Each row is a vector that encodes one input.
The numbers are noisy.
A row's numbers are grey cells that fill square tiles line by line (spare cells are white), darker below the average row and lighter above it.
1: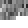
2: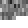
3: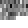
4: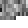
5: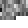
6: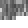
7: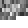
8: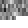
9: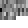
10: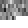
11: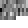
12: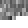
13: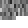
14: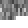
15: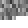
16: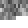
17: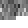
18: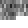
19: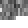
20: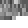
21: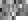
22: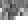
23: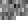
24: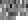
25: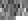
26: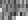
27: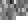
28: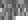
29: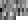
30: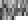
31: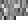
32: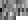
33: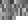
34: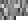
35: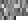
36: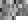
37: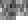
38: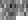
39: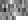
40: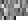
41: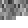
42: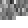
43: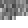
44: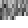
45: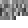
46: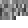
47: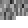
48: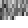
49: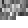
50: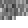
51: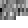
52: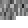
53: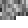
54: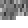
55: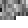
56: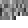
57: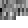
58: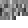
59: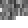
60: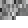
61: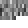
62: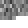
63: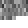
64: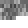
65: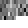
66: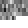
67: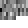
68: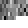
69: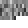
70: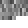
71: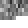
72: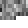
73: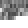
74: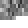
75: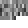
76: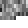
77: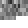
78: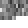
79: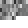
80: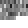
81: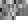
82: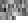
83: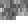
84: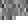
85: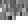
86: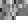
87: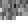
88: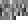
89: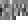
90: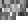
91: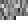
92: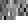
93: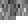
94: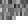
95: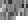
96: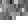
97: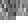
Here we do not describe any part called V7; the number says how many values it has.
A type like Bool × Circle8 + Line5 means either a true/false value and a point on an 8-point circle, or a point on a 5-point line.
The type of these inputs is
Label8 × V7 + Label9.
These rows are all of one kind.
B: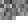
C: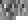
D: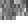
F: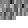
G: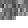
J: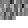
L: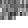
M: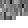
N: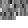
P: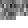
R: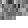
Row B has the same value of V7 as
F, J, M and N.
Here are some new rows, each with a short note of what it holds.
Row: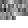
one of 9 labels
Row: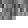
one of 8 labels and a value of V7
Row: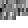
one of 9 labels
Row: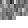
one of 8 labels and a value of V7
